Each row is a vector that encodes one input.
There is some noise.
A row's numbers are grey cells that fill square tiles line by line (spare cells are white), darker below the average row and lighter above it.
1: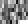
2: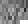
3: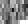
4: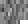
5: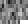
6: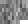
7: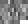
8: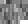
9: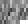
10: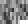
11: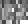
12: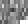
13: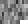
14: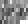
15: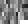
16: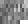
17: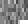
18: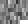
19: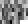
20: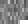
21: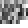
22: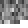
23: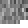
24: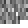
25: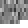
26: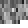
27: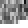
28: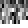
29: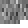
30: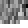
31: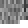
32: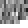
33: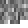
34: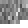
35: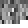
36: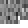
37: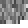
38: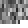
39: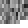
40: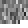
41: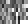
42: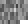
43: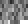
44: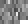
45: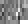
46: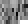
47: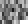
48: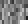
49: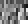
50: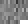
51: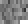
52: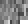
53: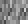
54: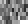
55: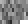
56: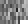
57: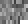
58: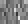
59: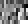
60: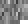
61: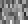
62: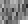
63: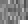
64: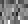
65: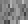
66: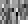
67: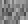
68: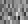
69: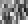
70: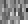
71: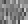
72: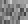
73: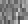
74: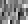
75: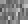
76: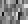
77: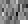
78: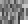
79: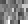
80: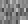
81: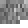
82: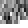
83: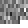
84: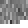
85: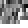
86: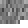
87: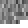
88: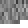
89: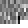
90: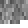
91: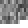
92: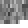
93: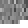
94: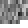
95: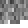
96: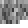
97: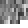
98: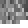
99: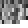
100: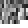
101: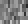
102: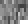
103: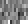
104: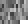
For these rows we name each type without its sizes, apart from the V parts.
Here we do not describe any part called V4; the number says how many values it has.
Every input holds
a value of V4, together with either three true/false values, or a list of points on a line.
